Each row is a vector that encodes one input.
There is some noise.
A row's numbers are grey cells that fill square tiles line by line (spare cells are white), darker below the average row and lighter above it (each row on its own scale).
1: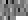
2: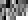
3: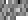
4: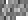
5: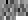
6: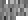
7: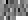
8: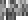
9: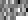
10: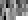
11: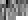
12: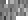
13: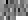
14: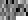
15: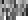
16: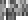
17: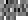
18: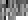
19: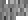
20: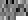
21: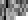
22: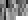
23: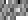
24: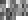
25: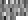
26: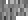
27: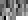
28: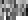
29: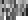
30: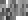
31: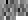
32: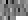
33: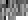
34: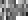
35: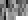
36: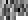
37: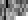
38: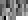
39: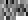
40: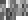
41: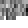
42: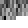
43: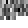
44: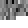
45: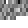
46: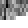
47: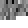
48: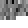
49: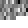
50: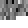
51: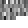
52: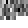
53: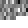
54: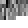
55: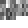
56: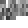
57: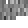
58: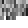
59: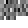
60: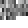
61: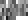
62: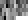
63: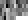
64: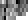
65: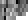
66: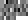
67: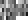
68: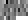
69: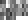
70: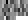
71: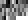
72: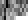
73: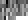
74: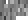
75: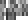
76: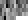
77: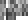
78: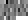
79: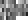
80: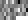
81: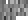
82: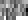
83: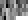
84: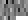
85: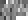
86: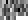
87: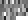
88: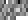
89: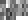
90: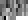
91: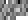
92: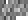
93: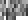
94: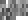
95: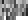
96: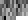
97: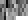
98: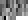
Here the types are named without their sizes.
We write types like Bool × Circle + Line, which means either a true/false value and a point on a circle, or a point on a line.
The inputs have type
Bool × (Circle + Tree).
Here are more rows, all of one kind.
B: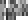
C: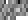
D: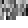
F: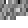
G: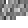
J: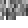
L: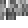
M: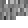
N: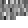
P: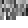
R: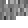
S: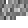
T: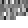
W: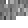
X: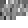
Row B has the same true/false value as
D, J, L and P.
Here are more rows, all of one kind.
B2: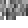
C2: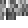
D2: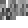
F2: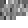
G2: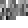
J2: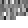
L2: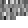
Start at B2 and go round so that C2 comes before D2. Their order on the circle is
B2, C2, F2, D2, G2, L2, J2.
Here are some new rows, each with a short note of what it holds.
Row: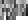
a point on a circle and a true/false value
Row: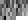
a node of a tree and a true/false value
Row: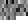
a node of a tree and a true/false value
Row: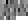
a node of a tree and a true/false value
